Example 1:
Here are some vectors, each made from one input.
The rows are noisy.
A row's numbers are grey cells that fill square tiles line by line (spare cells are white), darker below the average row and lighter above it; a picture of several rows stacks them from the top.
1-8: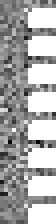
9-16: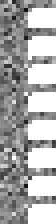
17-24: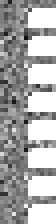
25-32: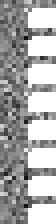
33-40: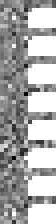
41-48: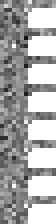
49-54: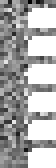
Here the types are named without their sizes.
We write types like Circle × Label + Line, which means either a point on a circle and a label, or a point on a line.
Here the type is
Bool × (Tree + Unit).
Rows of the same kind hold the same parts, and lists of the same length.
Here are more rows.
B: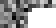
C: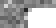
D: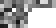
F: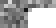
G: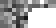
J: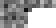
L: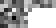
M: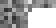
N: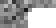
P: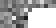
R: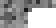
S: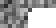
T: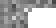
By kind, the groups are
B, C, D, F, G, L, M, N, P, T
J, R, S

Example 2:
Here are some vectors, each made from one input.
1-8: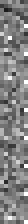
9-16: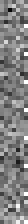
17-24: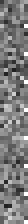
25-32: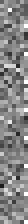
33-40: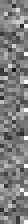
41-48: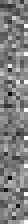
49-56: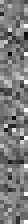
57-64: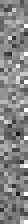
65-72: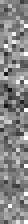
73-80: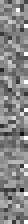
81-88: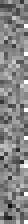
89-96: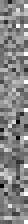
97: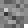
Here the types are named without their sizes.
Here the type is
(Bool × Bool × Bool + Unit) × Line.
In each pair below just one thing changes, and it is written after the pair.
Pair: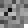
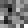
one of the three true/false values
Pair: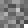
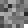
the place on the line
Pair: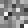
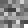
the place on the line
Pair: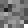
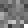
one of the three true/false values
